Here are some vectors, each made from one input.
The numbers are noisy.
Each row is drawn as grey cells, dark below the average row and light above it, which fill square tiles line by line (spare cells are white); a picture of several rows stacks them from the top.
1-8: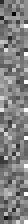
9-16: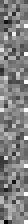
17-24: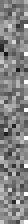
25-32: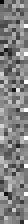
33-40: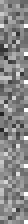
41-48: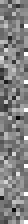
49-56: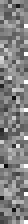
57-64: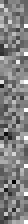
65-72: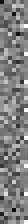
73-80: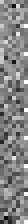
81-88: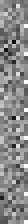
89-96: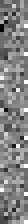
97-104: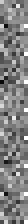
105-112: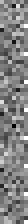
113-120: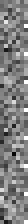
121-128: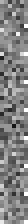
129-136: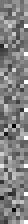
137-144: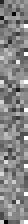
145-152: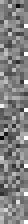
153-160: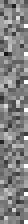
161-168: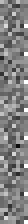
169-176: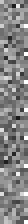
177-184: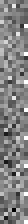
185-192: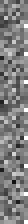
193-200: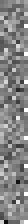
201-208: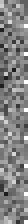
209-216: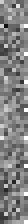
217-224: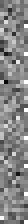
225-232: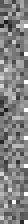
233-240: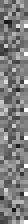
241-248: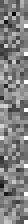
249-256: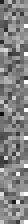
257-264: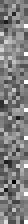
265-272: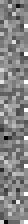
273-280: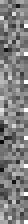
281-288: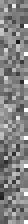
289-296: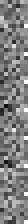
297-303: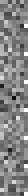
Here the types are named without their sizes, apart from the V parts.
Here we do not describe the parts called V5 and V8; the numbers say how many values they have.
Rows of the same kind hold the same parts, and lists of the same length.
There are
4 kinds of row.
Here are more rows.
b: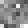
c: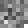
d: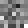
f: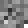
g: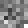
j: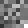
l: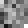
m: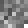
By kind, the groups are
b
c, f, g, m
d, j
l

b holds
a value of V5.
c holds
a true/false value and a value of V8.
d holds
a point on a line and a true/false value.
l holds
a point on a circle and a value of V5.
